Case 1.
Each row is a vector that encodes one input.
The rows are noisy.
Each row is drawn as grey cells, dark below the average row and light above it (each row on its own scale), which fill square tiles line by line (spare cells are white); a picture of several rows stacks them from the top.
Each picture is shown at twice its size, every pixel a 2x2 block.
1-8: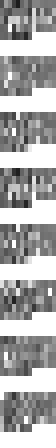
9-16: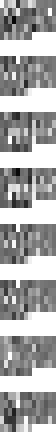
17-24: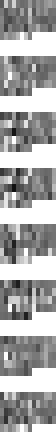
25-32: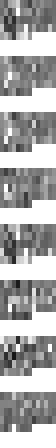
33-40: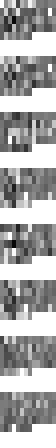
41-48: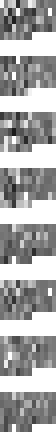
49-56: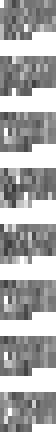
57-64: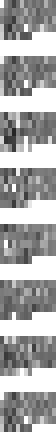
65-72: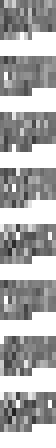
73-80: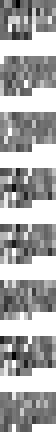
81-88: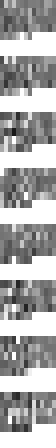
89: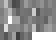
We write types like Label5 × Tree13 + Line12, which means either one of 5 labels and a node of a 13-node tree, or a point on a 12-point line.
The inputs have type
Label10.
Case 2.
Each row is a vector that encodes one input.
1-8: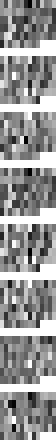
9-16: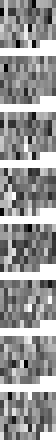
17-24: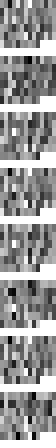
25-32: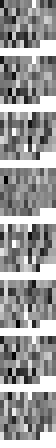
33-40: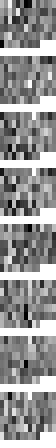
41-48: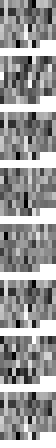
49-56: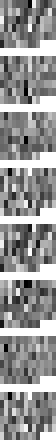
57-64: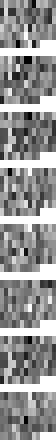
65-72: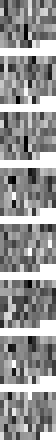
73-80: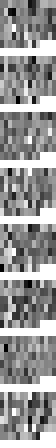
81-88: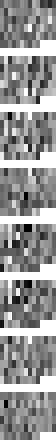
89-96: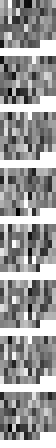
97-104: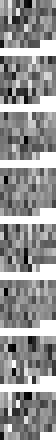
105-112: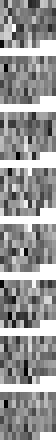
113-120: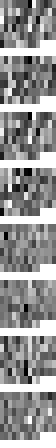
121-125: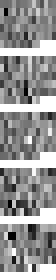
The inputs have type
Circle14.
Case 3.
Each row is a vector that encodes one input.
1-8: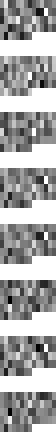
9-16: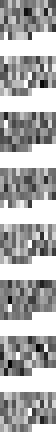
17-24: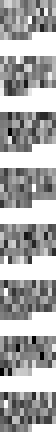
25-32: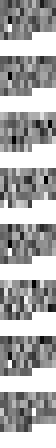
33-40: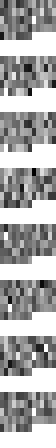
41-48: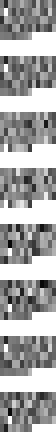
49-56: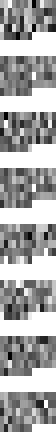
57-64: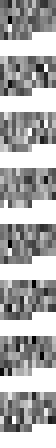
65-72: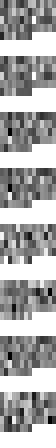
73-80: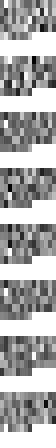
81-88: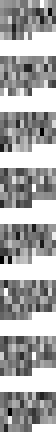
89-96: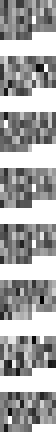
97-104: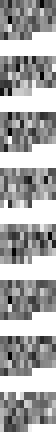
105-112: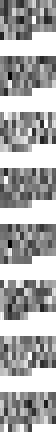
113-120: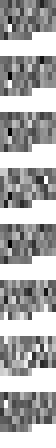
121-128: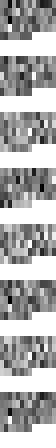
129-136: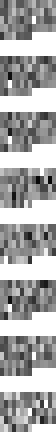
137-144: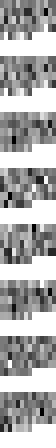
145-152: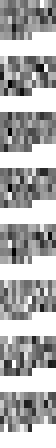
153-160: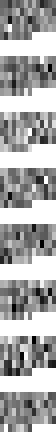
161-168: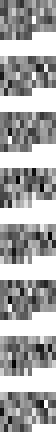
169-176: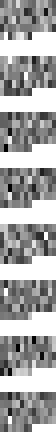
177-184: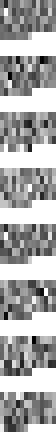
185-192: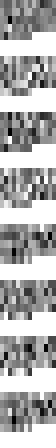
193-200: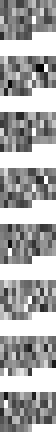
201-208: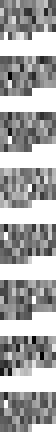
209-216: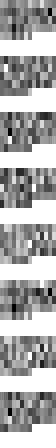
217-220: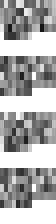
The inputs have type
Label10.
